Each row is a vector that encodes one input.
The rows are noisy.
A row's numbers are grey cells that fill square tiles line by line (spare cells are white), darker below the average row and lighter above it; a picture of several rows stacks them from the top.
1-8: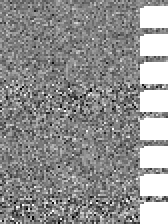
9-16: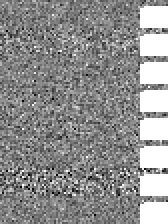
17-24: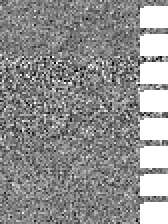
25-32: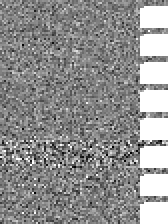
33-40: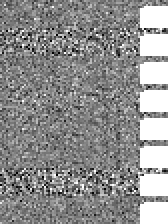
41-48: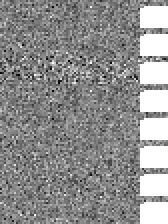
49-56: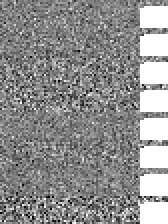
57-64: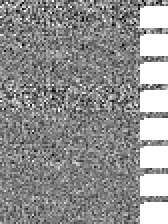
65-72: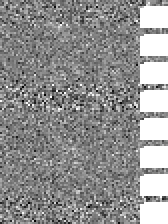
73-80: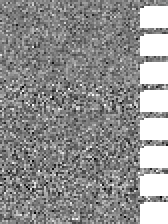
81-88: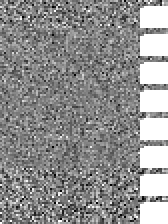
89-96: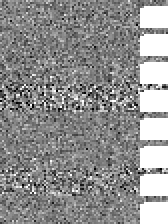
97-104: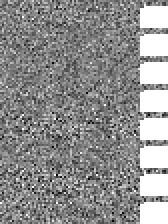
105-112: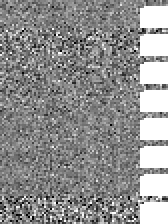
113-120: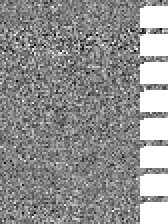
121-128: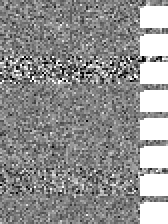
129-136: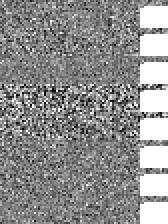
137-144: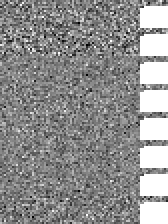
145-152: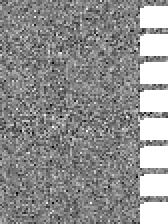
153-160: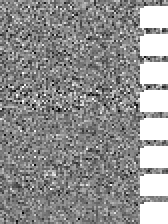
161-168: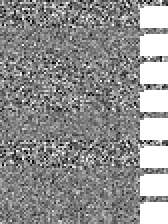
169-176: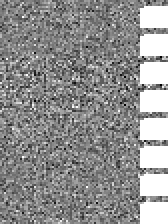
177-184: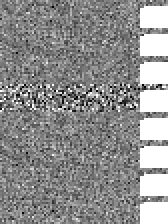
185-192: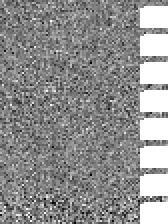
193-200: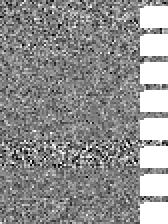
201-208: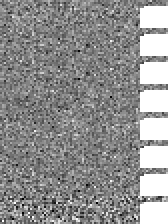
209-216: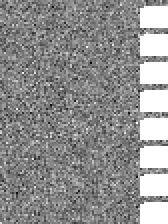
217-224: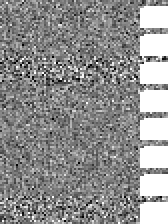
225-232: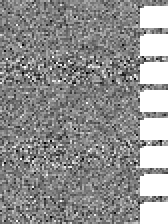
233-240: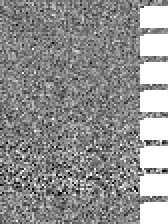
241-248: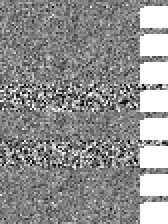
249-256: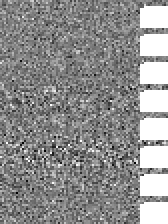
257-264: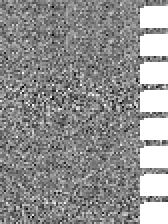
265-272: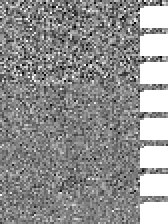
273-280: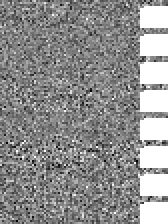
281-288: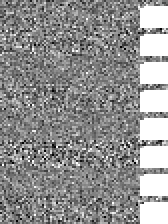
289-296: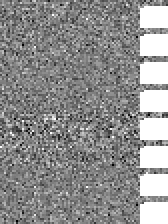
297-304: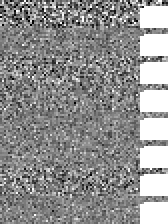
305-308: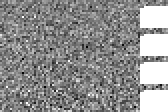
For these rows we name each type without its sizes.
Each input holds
a label, together with either a point on a circle and a true/false value, or a fixed value.
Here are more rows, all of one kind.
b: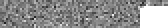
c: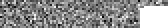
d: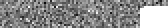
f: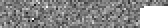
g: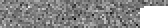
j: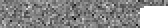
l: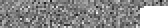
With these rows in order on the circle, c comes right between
j and l.
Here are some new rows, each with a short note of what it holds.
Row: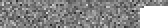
a point on a circle, a label and a true/false value
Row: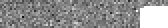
a point on a circle, a label and a true/false value
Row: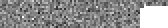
a label
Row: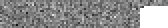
a point on a circle, a label and a true/false value
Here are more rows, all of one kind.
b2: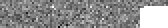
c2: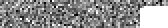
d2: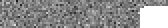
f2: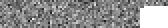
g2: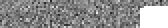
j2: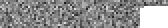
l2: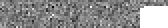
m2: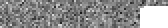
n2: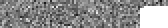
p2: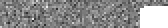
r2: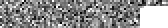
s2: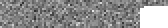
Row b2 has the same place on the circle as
j2, l2, m2 and r2.
